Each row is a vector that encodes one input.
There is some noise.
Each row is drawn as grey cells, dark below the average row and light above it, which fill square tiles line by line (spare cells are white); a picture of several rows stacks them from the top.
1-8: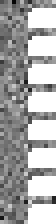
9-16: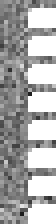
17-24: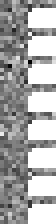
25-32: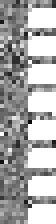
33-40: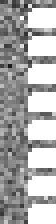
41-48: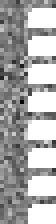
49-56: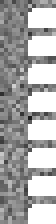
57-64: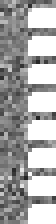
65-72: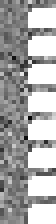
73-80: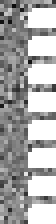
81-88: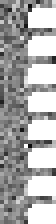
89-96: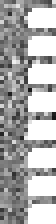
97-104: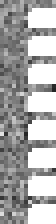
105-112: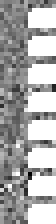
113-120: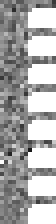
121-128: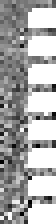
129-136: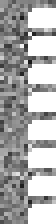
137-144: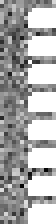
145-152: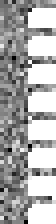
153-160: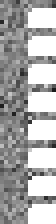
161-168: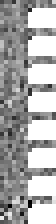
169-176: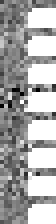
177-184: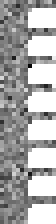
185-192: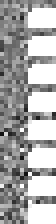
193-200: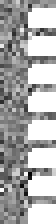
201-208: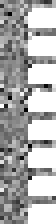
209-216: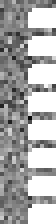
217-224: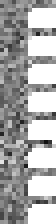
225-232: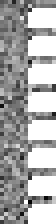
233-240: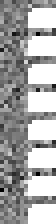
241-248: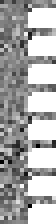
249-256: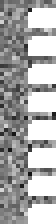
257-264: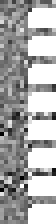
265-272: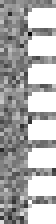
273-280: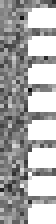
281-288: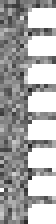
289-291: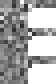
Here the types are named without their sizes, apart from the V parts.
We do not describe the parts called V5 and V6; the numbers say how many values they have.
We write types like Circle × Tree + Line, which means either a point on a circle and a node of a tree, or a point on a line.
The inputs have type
Bool × Bool × Bool + (Circle + V5) × V6 + Label.
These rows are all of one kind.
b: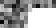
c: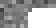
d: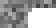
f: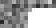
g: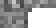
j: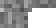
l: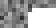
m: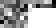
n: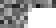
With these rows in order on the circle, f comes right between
c and g.
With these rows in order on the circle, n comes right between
c and m.
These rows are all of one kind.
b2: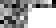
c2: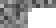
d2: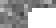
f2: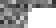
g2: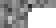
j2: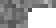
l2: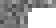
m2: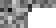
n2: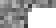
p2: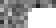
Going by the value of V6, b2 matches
d2 and j2.
